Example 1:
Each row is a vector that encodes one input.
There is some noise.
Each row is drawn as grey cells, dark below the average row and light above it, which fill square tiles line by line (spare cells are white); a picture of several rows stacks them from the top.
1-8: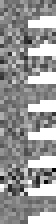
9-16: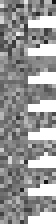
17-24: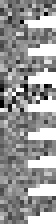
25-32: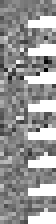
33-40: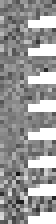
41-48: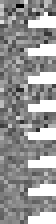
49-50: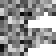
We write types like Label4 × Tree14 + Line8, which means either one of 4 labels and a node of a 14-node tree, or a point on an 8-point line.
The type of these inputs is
Label9.
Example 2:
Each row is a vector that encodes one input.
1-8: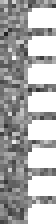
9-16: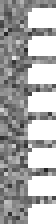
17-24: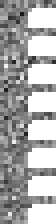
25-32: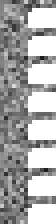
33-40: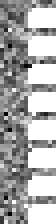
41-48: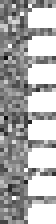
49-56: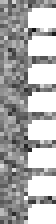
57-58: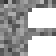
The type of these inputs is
Line8.
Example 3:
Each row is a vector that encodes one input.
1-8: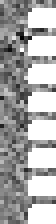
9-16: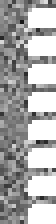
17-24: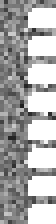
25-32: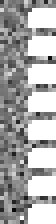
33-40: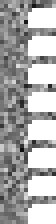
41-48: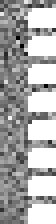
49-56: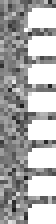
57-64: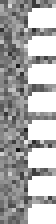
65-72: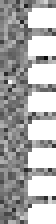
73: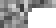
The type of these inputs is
Line7.
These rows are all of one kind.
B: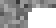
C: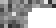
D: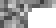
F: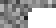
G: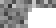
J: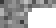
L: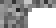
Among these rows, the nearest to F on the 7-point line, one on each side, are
B and D.
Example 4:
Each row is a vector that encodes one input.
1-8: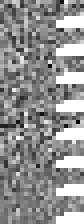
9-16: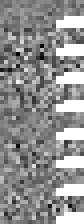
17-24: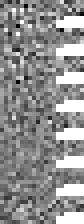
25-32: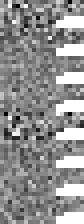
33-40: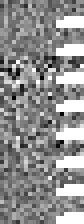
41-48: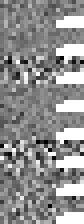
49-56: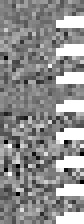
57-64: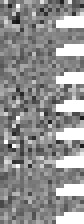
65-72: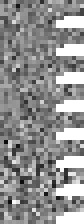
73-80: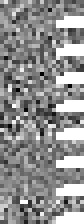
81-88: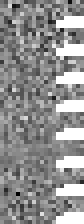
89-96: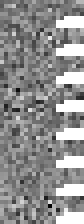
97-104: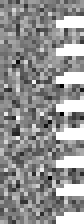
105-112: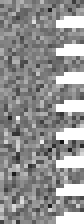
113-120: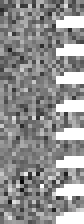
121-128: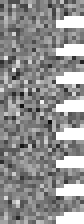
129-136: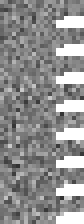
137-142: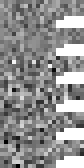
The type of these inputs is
Tree18 + Unit.
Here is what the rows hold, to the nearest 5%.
About 5% of them hold a fixed value. The rest hold a node of an 18-node tree.
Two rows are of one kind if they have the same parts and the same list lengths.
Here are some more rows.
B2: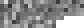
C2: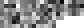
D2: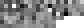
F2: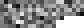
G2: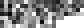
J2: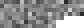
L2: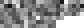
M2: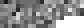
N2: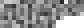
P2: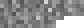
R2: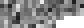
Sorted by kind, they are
B2, C2, D2, F2, J2, L2, M2, N2, P2, R2
G2

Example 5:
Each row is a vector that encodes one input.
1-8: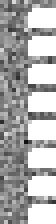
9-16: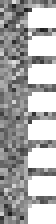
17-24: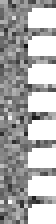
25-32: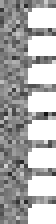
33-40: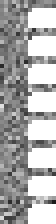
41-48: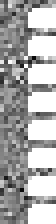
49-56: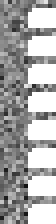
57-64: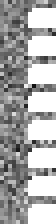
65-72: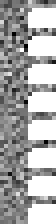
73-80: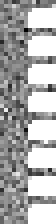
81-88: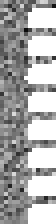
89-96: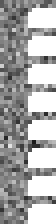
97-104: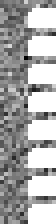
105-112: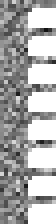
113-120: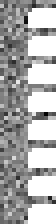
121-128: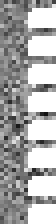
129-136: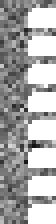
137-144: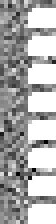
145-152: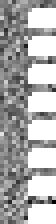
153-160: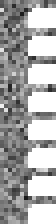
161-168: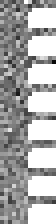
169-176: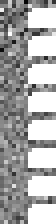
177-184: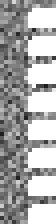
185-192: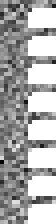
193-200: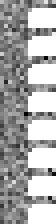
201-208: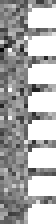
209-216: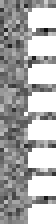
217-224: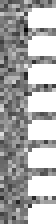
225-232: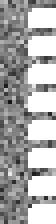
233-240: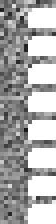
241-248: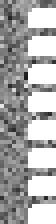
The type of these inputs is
Circle18.
